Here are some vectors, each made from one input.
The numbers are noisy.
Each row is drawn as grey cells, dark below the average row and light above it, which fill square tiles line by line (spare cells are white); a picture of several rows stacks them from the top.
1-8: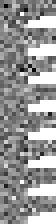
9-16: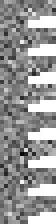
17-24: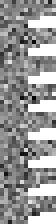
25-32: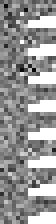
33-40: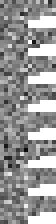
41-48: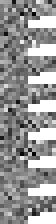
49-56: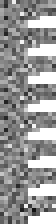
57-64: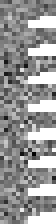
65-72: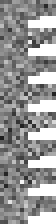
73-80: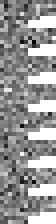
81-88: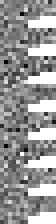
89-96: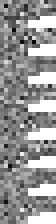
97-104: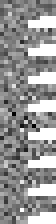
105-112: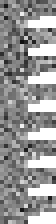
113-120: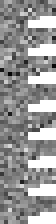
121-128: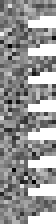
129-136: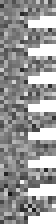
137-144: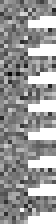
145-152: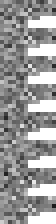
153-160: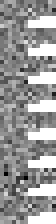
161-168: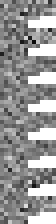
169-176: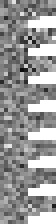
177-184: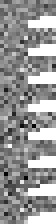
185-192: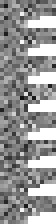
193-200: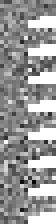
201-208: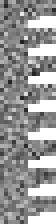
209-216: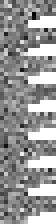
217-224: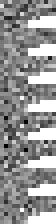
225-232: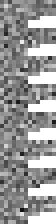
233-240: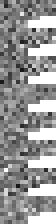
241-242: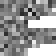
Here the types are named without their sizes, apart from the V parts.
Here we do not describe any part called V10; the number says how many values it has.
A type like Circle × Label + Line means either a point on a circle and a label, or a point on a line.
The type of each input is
((Label + Tree) × V10 + Line) × Line.
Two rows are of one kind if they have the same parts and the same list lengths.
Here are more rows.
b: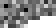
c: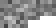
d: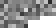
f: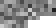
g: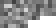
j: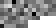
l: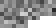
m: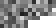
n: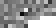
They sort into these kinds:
b, j, m
c, g, l, n
d, f

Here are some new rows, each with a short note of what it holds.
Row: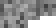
a point on a line, a node of a tree and a value of V10
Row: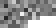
a point on a line, a node of a tree and a value of V10
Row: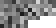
a point on each of two lines
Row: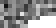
a point on each of two lines
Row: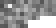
a label, a point on a line and a value of V10
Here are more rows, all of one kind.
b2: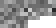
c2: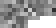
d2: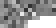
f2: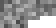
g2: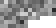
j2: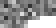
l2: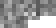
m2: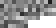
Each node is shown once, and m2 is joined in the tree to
f2.
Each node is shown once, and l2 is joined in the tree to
b2, d2 and j2.
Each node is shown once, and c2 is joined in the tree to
b2.
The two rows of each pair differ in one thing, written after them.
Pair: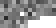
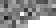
the value of V10
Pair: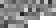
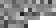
the value of V10
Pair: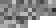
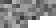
the place on the line
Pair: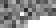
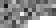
the label
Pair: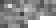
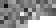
the place on the line
